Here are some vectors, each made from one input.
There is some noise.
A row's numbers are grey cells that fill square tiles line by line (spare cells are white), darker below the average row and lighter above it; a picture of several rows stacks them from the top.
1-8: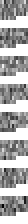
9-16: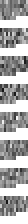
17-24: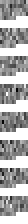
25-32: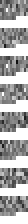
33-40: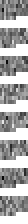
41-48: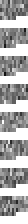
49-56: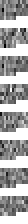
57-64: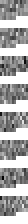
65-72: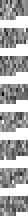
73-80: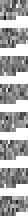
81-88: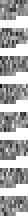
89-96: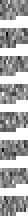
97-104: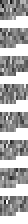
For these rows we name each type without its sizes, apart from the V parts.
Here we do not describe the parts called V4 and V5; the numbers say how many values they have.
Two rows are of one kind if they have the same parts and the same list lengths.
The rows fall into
4 kinds.
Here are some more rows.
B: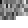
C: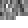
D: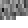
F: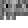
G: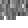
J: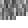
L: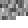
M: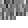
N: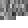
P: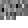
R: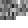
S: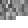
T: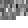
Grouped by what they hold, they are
B, J, M, R, T
C, S
D, F, P
G, L, N

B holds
a value of V4.
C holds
a point on each of two lines.
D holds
a true/false value and a value of V5.
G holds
a point on a circle and a true/false value.
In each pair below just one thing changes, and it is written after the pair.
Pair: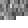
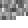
the true/false value
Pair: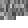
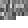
the place on the circle
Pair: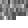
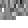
the true/false value
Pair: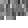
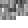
the true/false value
